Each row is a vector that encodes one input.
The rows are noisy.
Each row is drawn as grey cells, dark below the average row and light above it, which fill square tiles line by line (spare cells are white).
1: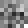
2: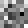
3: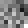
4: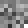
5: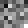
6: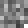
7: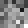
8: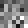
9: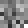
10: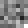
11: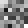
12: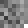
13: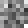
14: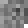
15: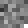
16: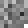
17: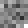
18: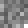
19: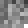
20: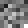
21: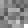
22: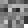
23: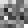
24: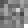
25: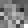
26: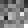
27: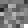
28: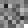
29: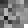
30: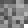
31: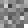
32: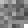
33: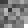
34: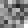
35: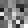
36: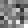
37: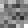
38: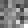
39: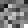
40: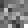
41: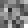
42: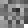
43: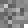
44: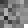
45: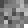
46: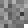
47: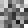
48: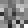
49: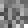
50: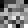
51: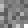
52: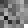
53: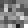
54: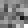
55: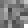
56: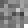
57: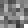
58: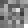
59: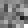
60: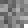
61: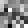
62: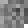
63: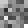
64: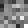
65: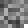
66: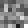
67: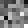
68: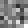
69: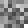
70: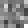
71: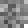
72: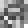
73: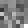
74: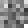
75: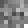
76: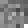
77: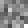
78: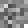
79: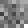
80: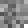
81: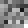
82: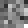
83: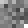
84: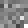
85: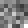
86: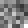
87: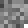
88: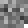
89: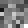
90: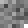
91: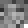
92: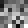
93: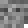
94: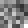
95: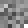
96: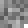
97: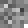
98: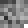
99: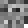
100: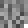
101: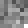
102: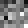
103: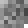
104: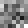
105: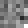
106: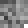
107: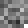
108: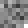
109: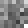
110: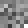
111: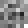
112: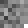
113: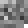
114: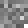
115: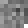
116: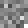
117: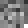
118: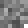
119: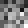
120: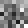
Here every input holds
four true/false values.
